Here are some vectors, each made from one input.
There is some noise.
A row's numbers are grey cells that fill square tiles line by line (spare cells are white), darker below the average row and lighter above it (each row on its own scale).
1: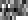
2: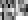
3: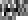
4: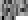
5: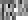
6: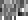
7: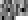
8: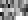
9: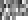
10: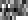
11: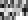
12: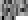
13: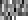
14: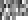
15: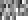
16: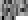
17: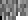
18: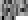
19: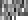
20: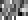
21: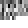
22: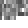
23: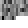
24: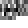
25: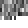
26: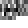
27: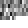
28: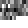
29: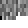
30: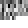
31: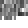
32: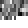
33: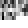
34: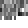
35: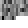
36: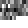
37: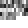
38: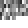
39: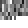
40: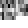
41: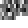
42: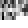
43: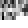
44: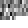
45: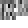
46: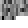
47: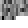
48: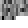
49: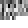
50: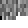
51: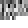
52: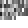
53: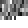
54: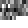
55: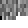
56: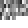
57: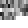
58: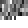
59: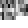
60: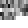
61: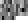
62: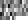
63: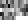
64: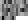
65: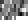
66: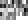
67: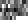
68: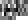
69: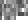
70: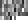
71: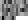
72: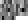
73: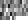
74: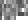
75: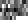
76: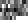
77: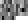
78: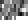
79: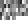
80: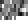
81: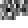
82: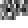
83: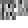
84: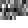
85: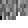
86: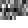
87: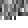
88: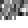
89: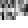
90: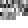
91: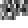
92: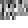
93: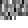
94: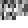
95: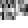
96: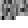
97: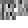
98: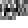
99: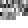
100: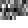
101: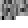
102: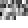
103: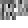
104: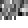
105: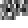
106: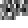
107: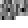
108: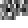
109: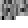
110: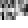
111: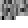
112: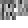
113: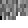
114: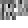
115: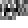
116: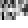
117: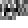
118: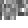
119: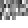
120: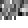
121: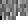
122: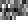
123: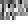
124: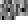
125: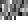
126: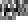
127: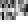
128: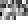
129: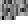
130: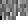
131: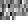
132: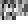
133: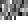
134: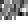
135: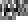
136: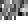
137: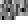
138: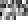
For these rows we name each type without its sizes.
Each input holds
a list of points on a line.
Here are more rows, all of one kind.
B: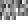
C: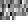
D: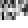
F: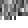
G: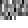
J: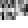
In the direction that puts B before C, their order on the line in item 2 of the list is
G, J, D, F, B, C.
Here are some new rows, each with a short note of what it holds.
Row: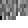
the empty list
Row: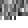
a list of two items
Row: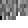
the empty list
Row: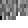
the empty list
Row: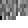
the empty list
